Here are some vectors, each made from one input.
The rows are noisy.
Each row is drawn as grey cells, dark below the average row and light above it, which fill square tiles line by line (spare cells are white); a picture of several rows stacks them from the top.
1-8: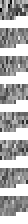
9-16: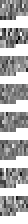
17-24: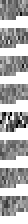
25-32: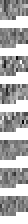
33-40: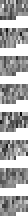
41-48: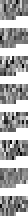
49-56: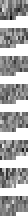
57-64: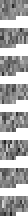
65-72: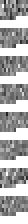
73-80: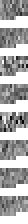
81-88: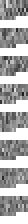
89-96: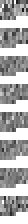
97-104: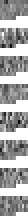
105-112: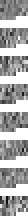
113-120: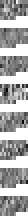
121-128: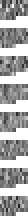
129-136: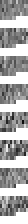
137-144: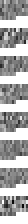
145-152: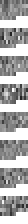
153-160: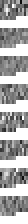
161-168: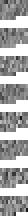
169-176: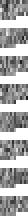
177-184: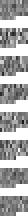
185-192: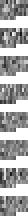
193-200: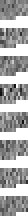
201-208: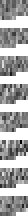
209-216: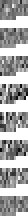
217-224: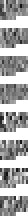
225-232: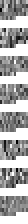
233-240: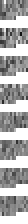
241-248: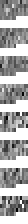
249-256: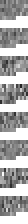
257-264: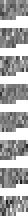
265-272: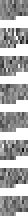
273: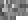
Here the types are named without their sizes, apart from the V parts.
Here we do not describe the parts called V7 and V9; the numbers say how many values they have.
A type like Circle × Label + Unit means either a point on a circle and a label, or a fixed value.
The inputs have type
((Circle + Unit) × V9 + Line) × V7.
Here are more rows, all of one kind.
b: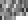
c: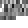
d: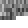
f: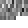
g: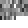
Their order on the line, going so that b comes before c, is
g, b, f, d, c.
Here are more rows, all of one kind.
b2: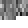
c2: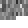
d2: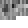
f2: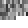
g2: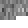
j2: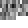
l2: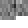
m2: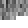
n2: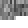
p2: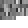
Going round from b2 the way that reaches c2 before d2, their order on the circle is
b2, m2, p2, f2, j2, g2, n2, c2, d2, l2.
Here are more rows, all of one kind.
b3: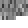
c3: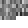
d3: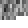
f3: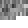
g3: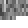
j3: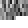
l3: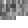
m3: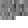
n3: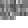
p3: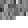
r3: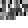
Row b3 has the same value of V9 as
l3, n3 and p3.
